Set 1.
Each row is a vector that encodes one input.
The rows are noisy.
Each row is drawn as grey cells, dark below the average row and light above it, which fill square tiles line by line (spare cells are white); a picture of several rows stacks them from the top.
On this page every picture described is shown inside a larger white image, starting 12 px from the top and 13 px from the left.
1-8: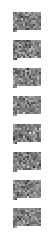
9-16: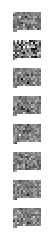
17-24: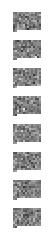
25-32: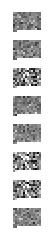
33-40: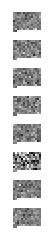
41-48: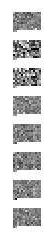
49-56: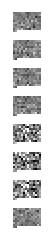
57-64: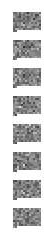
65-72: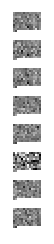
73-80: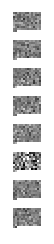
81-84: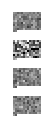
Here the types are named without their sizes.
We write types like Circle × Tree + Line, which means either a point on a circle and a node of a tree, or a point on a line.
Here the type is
Bool × Bool × Bool × Bool + Circle.
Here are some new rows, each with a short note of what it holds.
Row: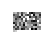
a point on a circle
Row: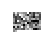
a point on a circle
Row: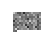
four true/false values
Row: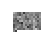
four true/false values
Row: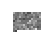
four true/false values
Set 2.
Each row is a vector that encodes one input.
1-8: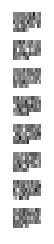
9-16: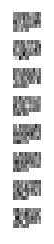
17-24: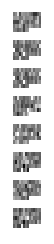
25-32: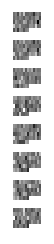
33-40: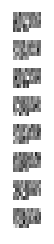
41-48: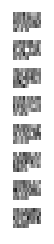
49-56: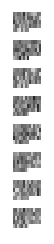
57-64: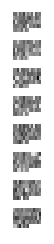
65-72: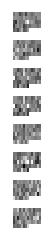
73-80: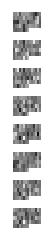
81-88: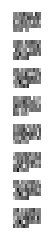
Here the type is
(Bool × Bool × Bool + Unit) × Label6.
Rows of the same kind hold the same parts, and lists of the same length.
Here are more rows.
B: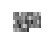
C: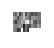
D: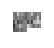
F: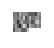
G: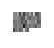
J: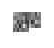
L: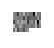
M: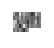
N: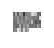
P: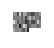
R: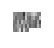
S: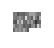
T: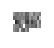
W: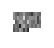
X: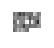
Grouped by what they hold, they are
B, F, J, M, P, T, W
C, D, G, L, N, R, S, X

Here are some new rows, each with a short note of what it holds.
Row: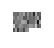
one of 6 labels and three true/false values
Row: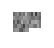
one of 6 labels and three true/false values
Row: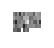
one of 6 labels and three true/false values
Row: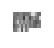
one of 6 labels and three true/false values
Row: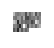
one of 6 labels
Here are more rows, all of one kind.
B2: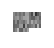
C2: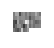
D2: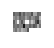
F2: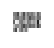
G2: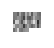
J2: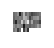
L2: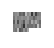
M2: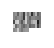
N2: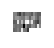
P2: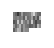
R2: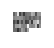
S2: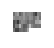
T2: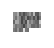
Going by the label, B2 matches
L2 and S2.
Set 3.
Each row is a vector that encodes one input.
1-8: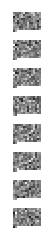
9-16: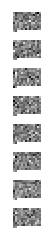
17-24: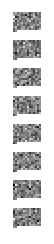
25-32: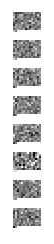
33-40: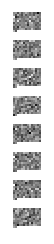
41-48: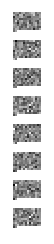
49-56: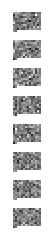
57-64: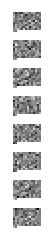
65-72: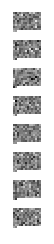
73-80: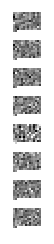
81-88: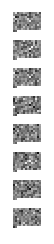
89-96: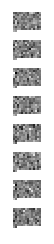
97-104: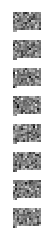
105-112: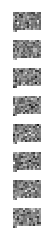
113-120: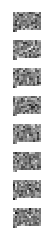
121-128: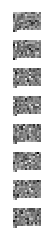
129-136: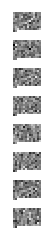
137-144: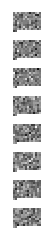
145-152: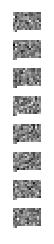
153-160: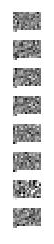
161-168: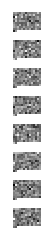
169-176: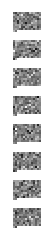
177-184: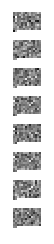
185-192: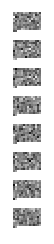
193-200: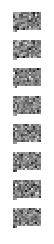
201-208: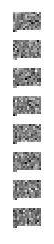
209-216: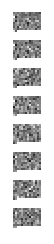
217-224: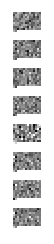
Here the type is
List2(Circle6).
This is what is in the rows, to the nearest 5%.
All of them are lists of up to two points on a 6-point circle: a few are empty, 40% hold one and 60% two.
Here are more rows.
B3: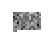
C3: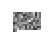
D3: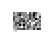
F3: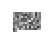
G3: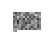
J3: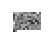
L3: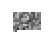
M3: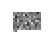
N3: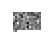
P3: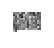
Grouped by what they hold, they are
B3, G3, L3, M3, N3, P3
C3, F3, J3
D3

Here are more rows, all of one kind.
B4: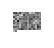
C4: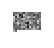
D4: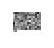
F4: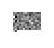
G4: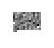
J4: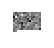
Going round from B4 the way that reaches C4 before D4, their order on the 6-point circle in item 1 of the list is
B4, J4, G4, C4, F4, D4.
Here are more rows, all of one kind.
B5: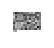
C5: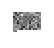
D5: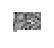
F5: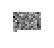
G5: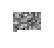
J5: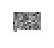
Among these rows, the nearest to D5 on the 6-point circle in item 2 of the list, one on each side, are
B5 and C5.
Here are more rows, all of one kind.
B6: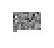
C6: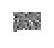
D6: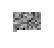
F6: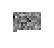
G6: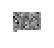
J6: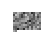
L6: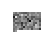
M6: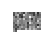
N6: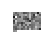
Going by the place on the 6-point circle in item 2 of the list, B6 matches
M6 and N6.
